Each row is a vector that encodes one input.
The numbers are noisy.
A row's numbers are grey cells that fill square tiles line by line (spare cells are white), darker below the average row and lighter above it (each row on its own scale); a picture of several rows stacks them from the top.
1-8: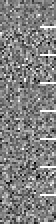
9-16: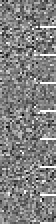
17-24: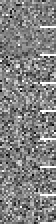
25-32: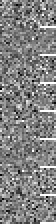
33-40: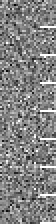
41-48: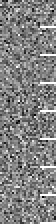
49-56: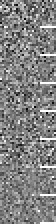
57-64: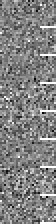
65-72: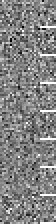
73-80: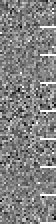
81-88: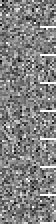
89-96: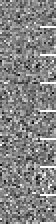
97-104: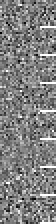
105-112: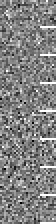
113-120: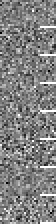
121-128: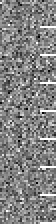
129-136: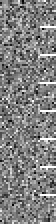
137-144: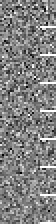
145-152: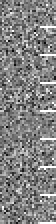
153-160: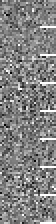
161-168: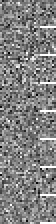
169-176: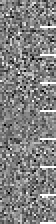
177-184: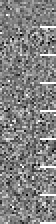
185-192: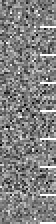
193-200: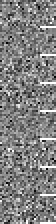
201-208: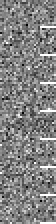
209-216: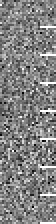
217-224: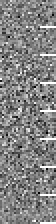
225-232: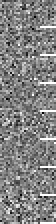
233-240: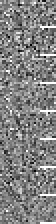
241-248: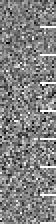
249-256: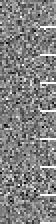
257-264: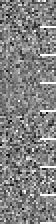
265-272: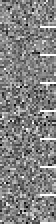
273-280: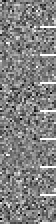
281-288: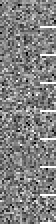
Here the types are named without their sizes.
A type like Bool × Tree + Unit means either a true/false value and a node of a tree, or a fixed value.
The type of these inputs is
Bool × Bool × Bool × Circle × Tree.
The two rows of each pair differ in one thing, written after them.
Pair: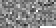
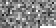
one of the three true/false values
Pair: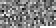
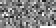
the place on the circle
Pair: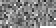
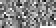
the place on the circle
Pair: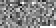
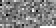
the place on the circle
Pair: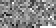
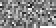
the place on the circle
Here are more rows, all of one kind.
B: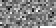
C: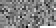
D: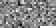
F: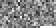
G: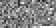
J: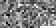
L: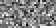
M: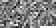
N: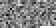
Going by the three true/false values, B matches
F, M and N.
